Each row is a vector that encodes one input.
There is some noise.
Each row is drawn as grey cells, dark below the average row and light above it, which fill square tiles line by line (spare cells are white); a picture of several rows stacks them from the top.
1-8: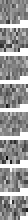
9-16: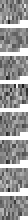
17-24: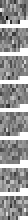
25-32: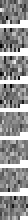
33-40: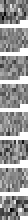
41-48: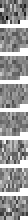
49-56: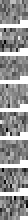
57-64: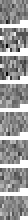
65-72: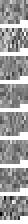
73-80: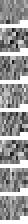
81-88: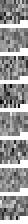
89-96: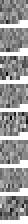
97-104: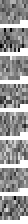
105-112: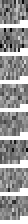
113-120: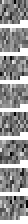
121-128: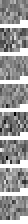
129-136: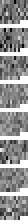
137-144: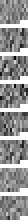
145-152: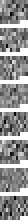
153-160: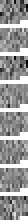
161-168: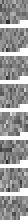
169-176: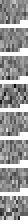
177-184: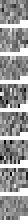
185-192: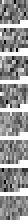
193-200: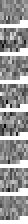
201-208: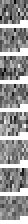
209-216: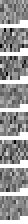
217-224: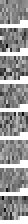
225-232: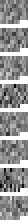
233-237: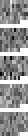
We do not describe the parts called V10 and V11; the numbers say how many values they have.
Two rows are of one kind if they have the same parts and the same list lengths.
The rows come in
3 kinds.
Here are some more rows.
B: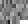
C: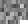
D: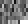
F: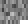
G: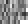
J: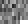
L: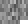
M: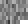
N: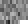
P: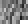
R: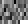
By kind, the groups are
B, G, M, N
C, F, J, L
D, P, R

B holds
a true/false value and a value of V10.
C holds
a point on a 7-point line and a true/false value.
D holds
a value of V11.
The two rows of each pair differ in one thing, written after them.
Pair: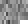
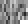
the value of V10
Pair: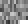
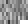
the value of V10
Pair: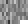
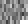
the true/false value
